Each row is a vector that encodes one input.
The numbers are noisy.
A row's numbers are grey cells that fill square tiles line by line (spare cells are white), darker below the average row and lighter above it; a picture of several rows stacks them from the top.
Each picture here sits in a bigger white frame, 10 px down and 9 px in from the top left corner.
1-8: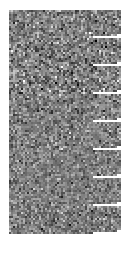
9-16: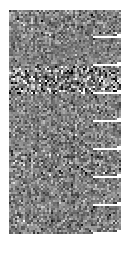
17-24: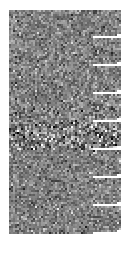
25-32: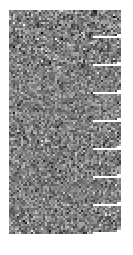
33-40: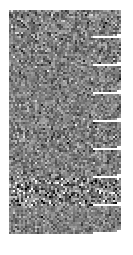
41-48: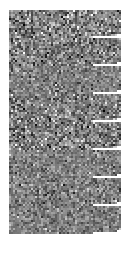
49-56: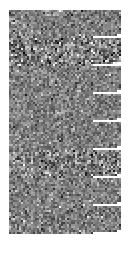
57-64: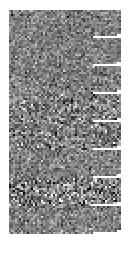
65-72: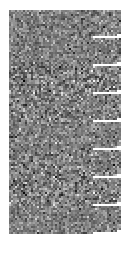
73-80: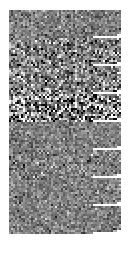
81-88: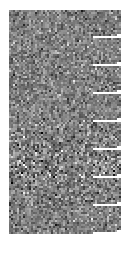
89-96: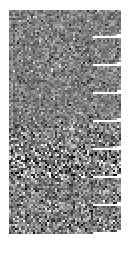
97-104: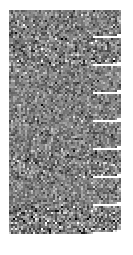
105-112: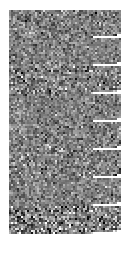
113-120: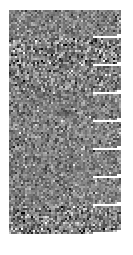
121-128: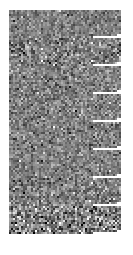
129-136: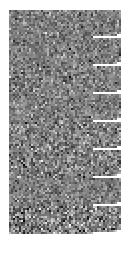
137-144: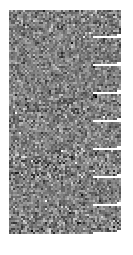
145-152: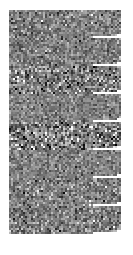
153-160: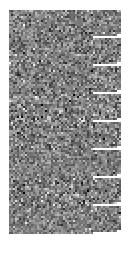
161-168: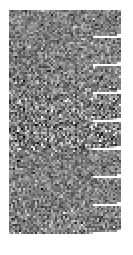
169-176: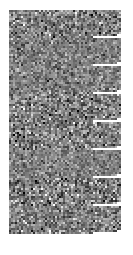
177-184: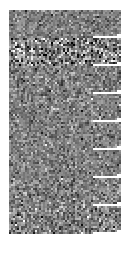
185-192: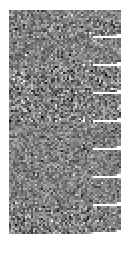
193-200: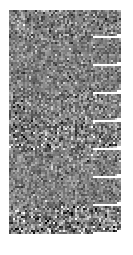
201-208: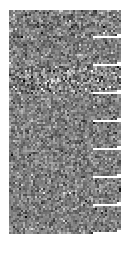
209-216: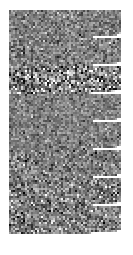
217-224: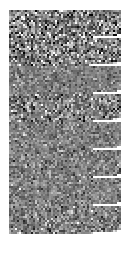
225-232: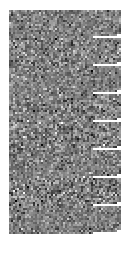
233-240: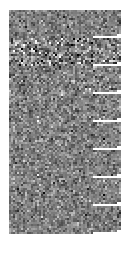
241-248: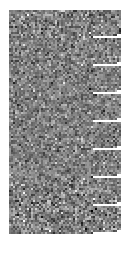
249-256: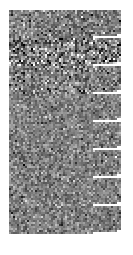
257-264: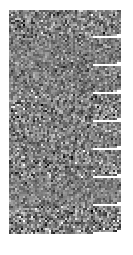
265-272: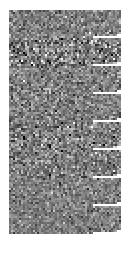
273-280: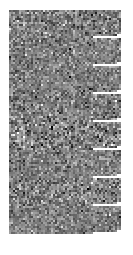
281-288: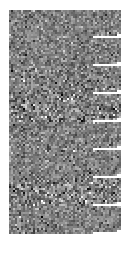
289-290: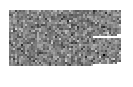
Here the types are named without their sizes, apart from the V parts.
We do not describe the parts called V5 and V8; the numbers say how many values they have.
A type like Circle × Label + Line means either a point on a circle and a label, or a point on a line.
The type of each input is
Label × (Label + V5 × V8).
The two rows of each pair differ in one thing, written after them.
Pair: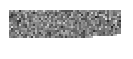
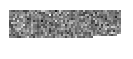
the label
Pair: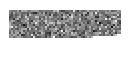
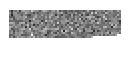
the value of V5
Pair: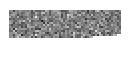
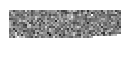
the value of V5
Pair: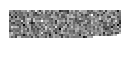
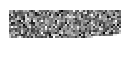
the value of V8
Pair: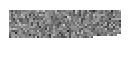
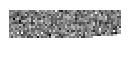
the value of V5
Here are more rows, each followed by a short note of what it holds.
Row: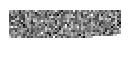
a label, a value of V5 and a value of V8
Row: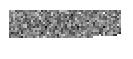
two labels
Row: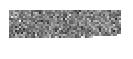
two labels
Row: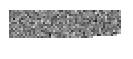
a label, a value of V5 and a value of V8
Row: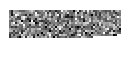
two labels
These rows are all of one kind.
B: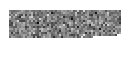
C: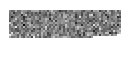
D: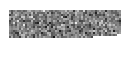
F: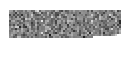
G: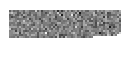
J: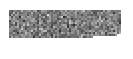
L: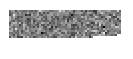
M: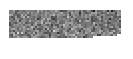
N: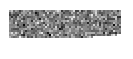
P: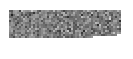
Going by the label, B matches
D, F and J.
